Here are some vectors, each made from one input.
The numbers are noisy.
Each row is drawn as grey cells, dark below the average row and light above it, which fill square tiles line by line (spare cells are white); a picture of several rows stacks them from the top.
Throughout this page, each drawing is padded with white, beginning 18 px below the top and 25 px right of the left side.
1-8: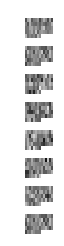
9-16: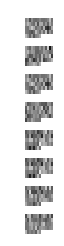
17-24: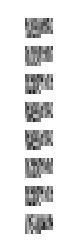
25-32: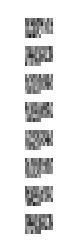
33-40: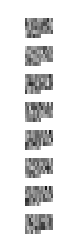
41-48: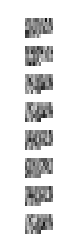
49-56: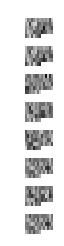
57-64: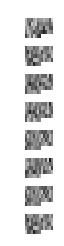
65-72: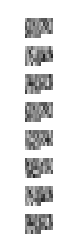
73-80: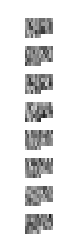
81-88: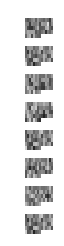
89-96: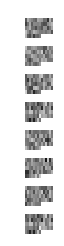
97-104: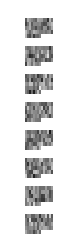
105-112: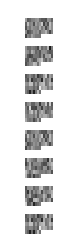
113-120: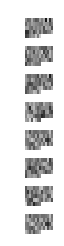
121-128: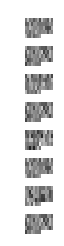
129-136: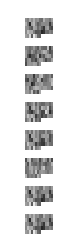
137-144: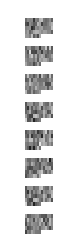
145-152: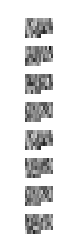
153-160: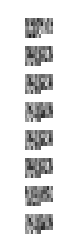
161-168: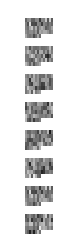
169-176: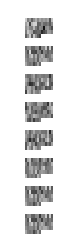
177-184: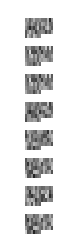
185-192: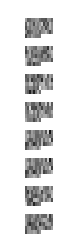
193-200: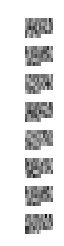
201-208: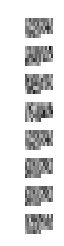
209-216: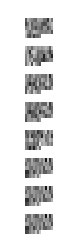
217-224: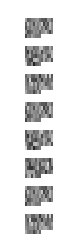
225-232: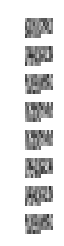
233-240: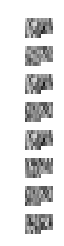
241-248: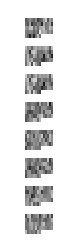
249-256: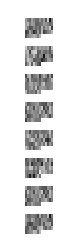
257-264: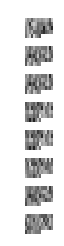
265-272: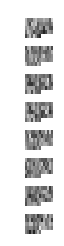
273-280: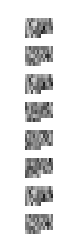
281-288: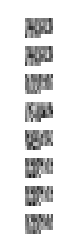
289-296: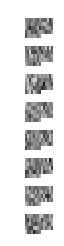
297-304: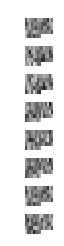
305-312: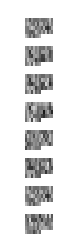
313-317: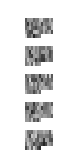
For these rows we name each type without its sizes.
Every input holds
either a point on a line, or a node of a tree.
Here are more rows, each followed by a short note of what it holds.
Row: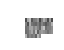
a node of a tree
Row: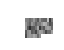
a point on a line
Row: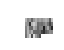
a point on a line
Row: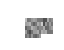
a node of a tree
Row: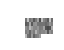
a node of a tree
